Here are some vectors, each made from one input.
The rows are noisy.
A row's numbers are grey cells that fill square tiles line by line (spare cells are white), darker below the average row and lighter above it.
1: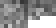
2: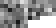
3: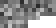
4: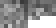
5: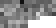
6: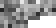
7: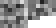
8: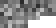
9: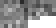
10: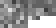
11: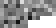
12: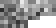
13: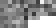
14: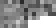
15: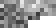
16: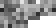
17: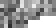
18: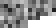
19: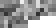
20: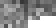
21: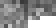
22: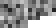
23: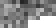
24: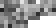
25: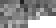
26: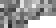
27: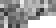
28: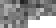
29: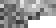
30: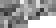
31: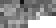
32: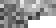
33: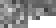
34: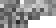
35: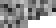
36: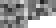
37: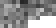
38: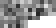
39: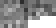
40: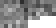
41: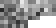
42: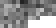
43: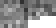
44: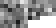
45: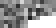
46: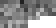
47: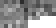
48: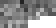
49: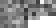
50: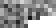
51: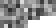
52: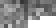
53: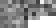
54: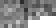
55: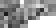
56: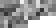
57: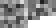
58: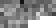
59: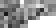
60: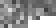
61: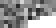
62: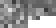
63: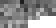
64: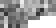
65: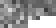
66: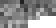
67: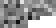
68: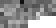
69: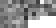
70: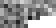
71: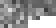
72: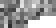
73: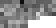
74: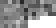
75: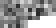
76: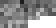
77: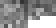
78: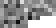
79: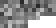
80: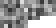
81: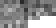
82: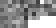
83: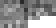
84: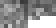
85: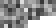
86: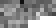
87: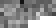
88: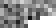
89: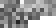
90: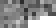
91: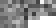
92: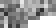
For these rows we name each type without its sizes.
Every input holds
either a point on a circle and a true/false value, or a node of a tree.
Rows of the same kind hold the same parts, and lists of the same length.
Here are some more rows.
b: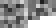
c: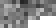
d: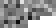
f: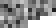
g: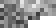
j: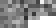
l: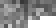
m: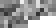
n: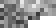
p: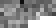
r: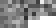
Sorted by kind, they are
b, d, f, g, m, n
c, j, l, p, r

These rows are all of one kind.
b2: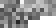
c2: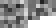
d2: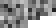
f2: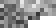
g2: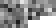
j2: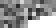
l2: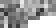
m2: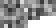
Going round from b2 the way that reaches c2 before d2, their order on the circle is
b2, m2, l2, j2, c2, d2, g2, f2.
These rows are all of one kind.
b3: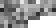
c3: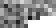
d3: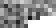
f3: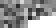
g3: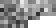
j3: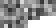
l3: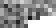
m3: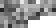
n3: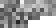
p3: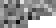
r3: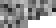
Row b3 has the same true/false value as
g3, m3 and n3.
